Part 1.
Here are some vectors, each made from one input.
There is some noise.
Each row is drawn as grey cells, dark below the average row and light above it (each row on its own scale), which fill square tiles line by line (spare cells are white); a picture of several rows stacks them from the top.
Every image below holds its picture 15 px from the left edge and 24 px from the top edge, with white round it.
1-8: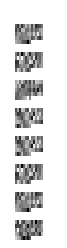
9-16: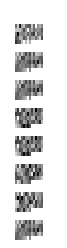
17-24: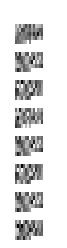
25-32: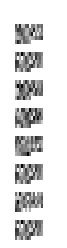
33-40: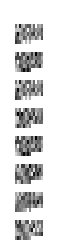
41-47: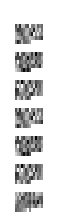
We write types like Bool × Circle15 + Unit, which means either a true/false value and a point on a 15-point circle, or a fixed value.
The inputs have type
Bool × Bool × Bool.
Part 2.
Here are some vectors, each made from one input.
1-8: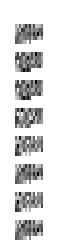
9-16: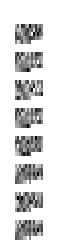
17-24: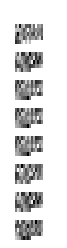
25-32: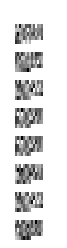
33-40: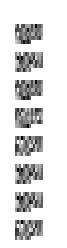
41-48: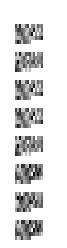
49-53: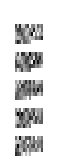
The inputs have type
Bool × Bool × Bool.
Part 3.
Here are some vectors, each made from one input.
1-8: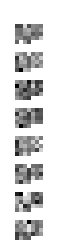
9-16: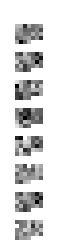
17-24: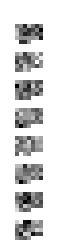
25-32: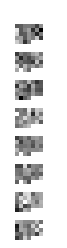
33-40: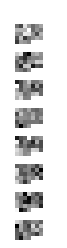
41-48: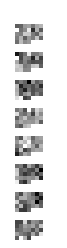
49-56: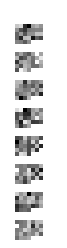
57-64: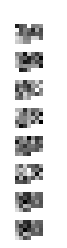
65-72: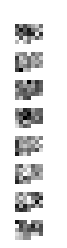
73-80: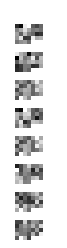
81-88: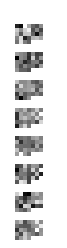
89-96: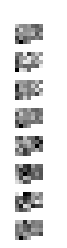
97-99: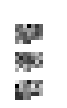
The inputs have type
Bool × Bool × Bool × Bool.
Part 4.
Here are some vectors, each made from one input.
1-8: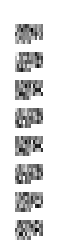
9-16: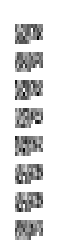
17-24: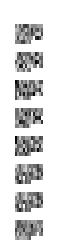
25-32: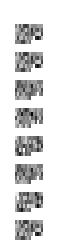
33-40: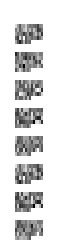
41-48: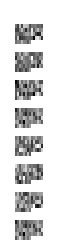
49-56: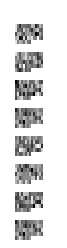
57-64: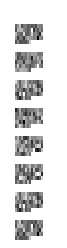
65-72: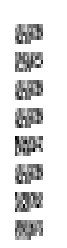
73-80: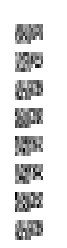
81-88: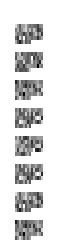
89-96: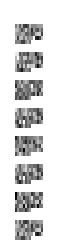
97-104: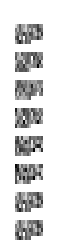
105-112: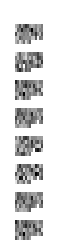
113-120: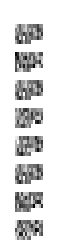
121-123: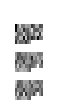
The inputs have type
Bool × Bool × Bool × Bool.
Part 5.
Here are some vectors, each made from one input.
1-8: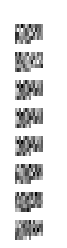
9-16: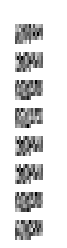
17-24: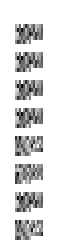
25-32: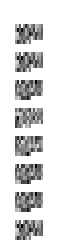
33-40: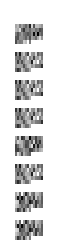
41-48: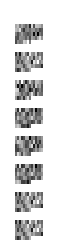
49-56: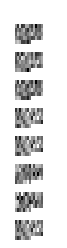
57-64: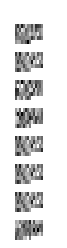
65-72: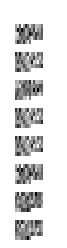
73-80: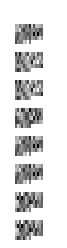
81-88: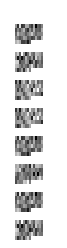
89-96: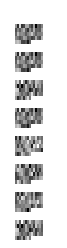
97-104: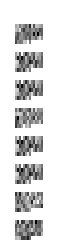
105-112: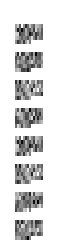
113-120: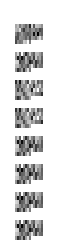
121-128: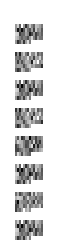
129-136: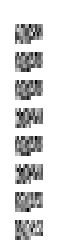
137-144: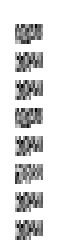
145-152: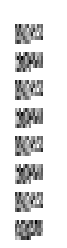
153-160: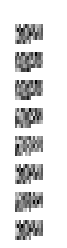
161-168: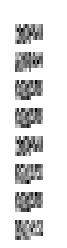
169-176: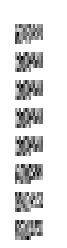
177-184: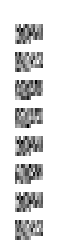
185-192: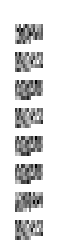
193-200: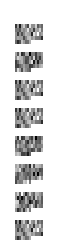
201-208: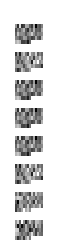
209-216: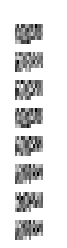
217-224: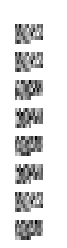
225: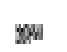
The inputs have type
Bool × Bool × Bool.
